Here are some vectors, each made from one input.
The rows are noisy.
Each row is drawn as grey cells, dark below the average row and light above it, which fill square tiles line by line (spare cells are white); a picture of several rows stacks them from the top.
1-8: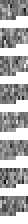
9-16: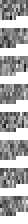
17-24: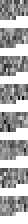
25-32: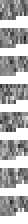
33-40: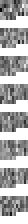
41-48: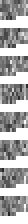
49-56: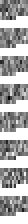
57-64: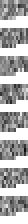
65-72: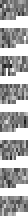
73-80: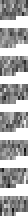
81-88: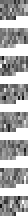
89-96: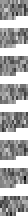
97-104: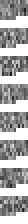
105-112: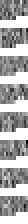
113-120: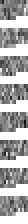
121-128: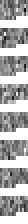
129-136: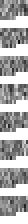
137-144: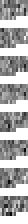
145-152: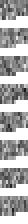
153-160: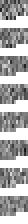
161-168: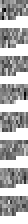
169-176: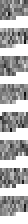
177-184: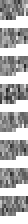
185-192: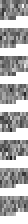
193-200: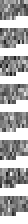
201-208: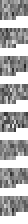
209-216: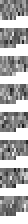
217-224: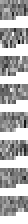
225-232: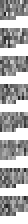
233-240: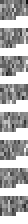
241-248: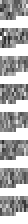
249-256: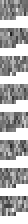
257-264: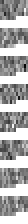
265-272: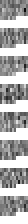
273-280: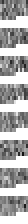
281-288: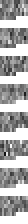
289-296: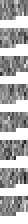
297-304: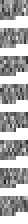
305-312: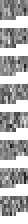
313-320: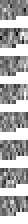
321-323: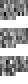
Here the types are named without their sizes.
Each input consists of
either three true/false values, or a list of points on a circle.
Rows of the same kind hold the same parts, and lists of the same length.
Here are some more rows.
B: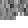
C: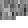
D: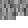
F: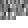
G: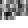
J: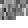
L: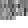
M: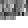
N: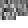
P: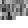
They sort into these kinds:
B, C, D, L
F, M
G
J, N
P

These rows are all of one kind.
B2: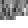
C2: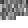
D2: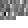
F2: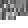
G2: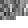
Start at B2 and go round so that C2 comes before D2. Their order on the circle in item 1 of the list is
B2, C2, F2, D2, G2.
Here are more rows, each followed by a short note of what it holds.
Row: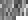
a list of three items
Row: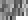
a list of one item
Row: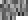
a list of one item
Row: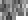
a list of one item
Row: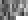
a list of two items
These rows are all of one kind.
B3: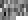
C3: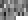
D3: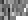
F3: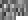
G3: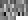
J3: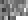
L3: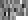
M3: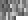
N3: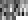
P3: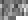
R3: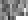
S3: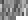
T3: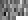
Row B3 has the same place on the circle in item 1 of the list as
C3, F3 and G3.
